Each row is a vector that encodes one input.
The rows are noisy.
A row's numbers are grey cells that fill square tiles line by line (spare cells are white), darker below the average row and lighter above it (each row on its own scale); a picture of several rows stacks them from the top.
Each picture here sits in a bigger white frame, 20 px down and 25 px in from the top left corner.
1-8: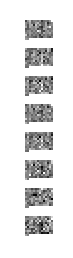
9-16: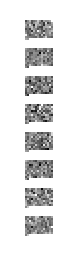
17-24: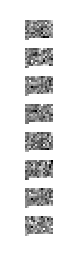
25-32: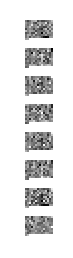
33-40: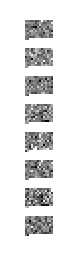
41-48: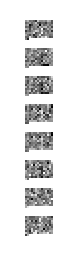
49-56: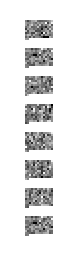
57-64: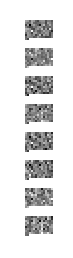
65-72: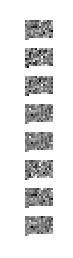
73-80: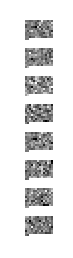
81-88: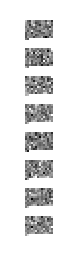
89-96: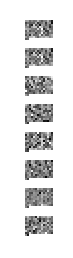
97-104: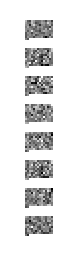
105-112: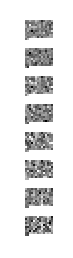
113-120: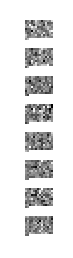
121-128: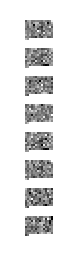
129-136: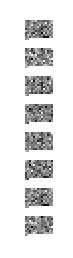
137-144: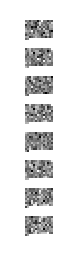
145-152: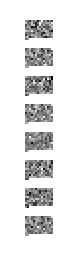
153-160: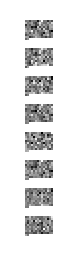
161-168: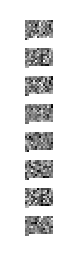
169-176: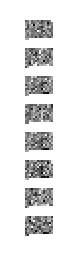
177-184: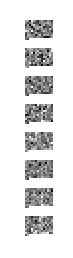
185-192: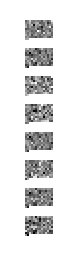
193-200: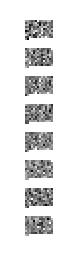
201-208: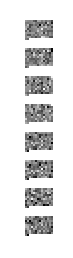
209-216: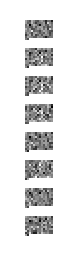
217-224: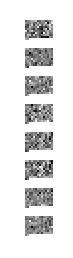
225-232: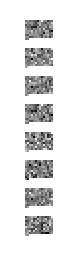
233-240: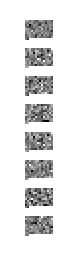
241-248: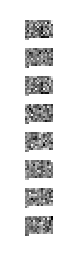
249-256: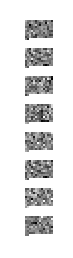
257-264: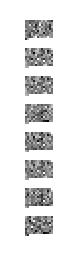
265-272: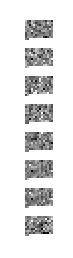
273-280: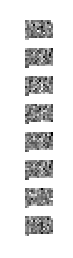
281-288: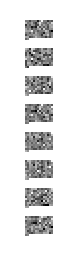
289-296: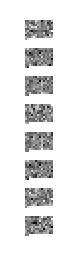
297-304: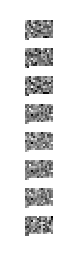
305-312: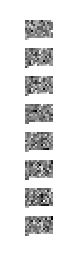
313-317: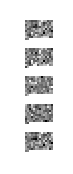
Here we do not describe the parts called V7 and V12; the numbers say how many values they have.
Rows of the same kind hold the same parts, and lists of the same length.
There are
4 kinds of row.
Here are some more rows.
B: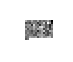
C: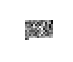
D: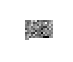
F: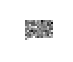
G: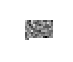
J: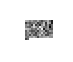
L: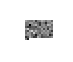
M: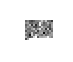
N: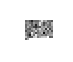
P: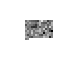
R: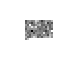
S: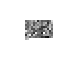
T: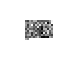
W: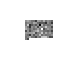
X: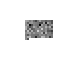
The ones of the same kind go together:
B, G, X
C, J, L, W
D, F, R, S, T
M, N, P

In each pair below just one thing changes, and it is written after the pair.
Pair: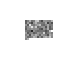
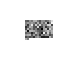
the place on the 8-point line
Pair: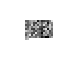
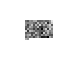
the value of V12
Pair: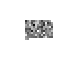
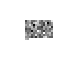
the value of V7
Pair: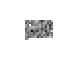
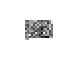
the place on the 8-point line
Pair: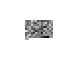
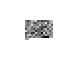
the value of V12
